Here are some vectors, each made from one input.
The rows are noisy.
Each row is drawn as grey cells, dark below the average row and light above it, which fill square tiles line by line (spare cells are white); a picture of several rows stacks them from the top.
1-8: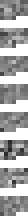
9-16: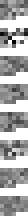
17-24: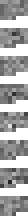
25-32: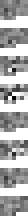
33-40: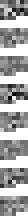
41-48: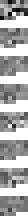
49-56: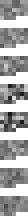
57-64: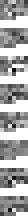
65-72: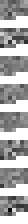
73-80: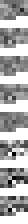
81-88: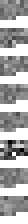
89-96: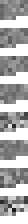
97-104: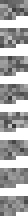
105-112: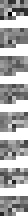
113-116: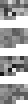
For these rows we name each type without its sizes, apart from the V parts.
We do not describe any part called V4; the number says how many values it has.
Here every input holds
a list of items, each either a point on a line, or a true/false value and a value of V4.
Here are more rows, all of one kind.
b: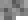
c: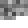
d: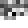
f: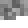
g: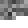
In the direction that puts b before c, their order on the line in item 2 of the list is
b, f, g, d, c.
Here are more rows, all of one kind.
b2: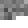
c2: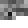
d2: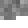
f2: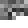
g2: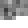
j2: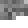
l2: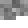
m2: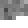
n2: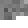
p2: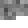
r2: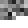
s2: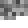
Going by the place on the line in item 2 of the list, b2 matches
g2 and r2.
